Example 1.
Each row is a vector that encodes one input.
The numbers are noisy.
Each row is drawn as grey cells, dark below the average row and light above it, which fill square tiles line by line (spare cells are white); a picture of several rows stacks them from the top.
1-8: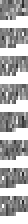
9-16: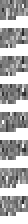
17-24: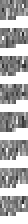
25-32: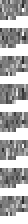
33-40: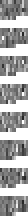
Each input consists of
three true/false values.
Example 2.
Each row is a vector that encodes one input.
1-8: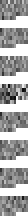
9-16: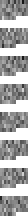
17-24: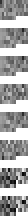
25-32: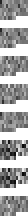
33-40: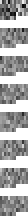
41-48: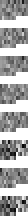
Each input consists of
either a fixed value, or three true/false values.
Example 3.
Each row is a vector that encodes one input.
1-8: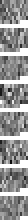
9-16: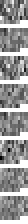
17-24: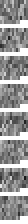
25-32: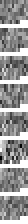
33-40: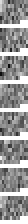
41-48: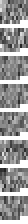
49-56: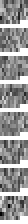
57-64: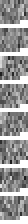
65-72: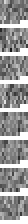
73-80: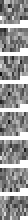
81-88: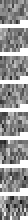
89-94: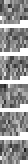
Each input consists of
a point on an 8-point line.
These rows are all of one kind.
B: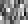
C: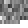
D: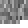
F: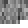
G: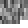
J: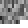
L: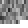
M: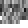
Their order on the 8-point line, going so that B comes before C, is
L, J, G, F, B, D, C, M.
